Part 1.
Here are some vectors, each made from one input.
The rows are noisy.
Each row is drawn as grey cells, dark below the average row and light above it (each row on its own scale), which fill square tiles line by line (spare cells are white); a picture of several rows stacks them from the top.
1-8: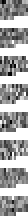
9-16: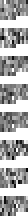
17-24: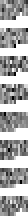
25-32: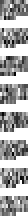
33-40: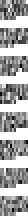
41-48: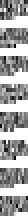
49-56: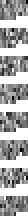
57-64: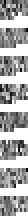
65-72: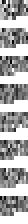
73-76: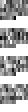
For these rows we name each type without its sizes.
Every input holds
a point on a line, together with either a fixed value, or three true/false values.
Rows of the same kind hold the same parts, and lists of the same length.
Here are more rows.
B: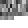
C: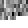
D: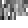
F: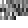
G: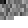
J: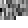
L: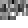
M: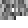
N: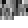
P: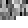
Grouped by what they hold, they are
B, G, N
C, D, F, J, L, M, P

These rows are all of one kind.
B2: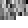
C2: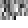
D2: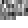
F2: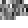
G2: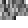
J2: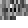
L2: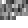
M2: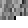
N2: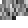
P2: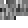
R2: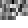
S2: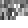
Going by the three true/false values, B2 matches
G2, M2 and N2.
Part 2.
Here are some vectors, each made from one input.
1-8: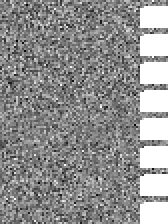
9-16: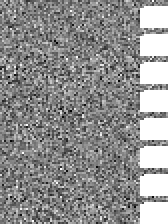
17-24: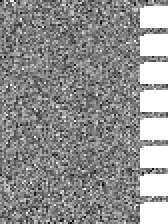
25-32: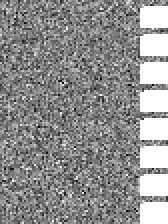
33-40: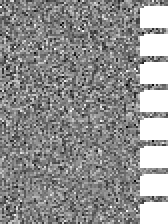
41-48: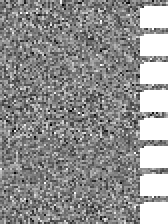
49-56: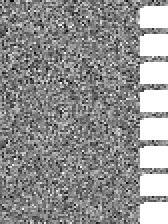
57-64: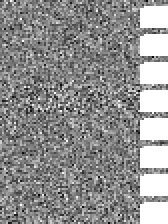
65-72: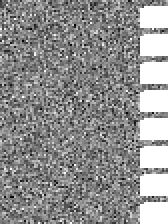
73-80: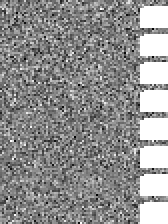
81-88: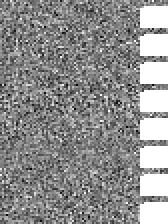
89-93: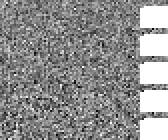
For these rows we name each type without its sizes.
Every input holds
a point on a circle and a true/false value.
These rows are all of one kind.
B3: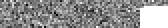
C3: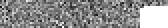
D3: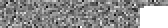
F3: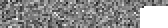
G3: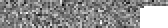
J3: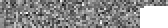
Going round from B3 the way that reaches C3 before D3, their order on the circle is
B3, C3, G3, J3, F3, D3.
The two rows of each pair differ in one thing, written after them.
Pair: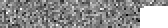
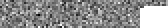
the true/false value
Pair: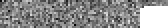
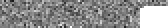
the place on the circle
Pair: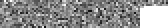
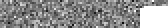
the place on the circle
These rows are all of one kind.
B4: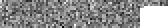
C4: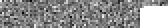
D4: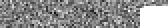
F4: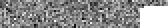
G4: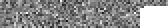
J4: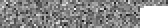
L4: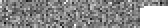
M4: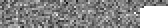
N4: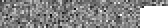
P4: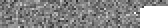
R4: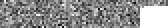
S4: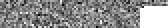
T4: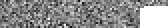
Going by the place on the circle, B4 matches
L4, M4 and P4.
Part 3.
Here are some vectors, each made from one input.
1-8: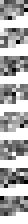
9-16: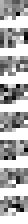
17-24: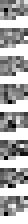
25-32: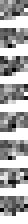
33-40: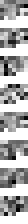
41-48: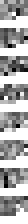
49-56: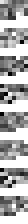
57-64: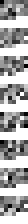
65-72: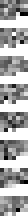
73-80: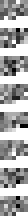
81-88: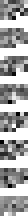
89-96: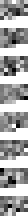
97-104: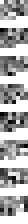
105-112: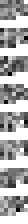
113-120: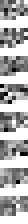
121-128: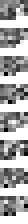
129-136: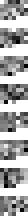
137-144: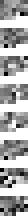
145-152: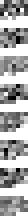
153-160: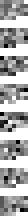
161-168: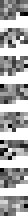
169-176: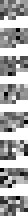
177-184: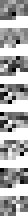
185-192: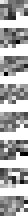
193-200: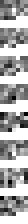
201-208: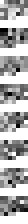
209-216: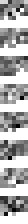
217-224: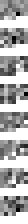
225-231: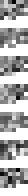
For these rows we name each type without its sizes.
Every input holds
either a fixed value, or two labels.
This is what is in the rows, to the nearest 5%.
About 5% of them hold a fixed value. The rest hold two labels.
